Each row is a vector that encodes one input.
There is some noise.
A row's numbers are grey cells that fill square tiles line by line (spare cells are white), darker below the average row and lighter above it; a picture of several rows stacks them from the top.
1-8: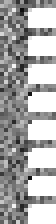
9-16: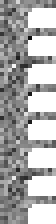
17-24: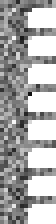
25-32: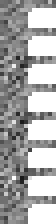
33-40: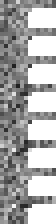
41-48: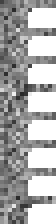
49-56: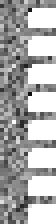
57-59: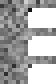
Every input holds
a point on a 4-point line and a true/false value.
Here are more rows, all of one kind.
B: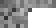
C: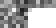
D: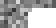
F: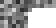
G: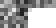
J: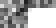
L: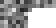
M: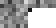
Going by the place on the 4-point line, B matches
F and L.
